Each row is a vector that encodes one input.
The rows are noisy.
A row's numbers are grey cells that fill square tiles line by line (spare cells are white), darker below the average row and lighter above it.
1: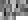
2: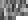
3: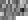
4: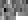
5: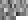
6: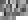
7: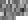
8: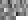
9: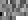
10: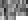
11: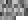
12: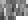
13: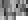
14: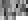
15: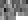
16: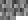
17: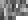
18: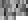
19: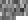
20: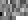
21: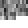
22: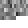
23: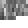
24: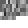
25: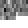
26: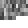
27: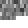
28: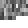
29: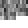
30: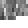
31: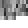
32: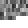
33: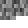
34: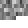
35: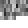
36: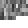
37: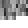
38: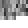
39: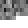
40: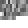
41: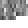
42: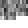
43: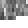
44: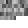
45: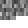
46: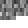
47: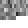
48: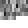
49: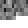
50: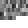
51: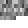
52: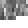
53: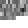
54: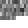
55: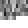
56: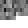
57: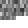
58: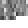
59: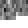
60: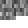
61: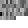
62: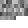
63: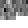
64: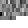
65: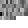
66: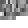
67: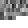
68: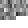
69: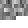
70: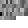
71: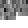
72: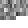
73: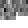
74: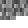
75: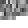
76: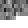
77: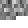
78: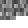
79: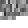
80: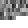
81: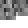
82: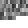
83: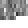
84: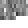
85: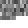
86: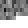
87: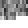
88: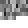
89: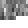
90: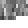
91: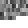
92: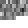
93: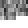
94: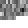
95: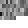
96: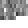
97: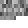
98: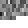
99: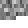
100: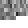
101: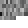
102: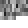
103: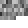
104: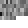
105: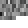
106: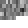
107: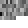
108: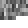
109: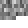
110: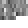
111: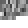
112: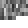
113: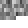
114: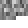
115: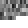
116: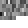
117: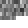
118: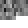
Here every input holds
a point on a 9-point circle and a true/false value.
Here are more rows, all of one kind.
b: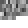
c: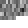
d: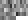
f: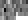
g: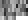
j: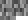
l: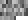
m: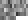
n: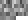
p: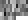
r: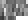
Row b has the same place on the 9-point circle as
d and m.
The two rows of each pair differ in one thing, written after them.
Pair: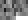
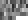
the true/false value
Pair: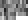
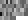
the true/false value
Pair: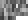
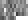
the place on the 9-point circle
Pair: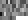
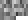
the place on the 9-point circle
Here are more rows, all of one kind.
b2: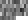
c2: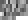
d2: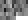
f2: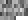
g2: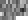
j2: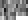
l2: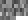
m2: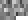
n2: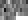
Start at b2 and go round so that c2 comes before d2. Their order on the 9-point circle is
b2, g2, c2, m2, f2, j2, n2, d2, l2.
